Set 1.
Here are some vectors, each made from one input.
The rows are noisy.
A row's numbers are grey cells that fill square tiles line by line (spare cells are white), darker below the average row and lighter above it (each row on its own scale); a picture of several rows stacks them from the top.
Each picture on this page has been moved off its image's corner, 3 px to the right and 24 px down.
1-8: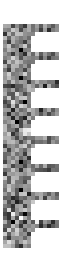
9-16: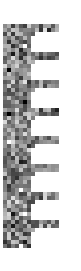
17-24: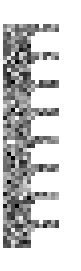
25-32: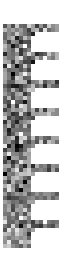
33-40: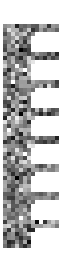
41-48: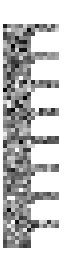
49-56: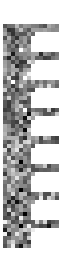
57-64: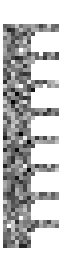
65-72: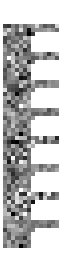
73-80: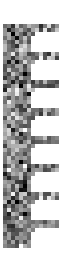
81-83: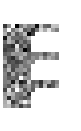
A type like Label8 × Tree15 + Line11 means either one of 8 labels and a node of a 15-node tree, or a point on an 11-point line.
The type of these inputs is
Label10.
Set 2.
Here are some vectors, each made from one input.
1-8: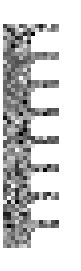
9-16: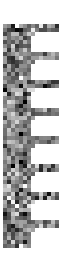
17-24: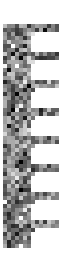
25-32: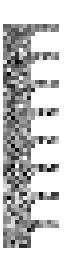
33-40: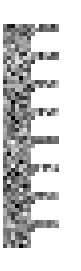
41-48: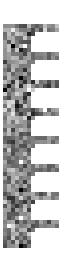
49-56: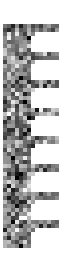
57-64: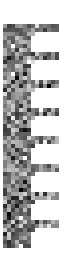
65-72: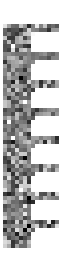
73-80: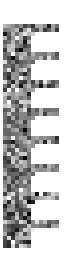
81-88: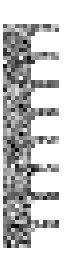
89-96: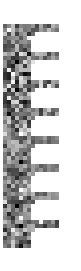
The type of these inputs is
Label10.
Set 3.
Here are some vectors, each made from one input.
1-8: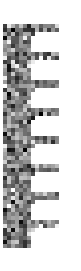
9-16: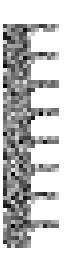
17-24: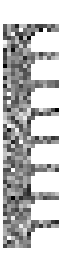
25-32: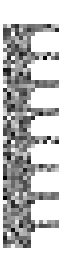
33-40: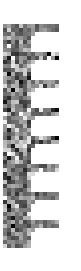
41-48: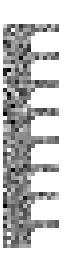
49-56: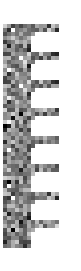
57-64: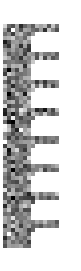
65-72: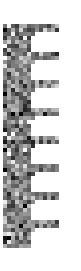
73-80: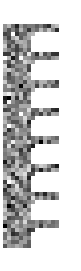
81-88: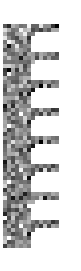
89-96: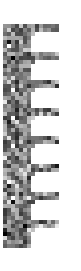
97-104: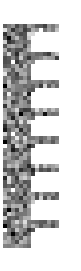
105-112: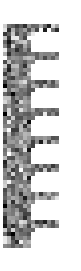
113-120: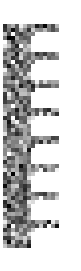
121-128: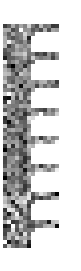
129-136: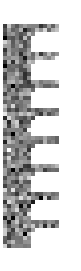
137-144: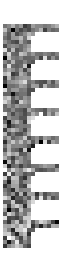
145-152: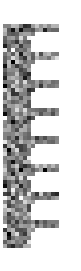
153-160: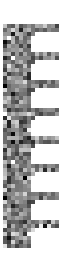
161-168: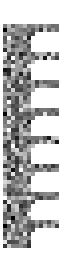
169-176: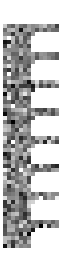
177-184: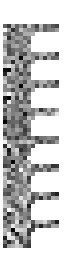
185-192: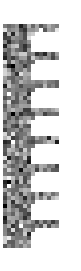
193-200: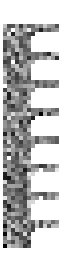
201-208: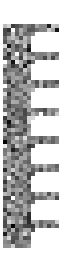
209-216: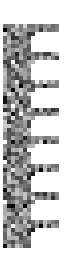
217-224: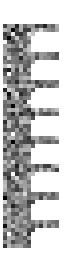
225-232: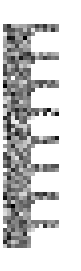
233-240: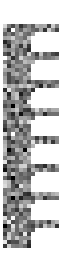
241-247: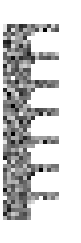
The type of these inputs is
Label7.
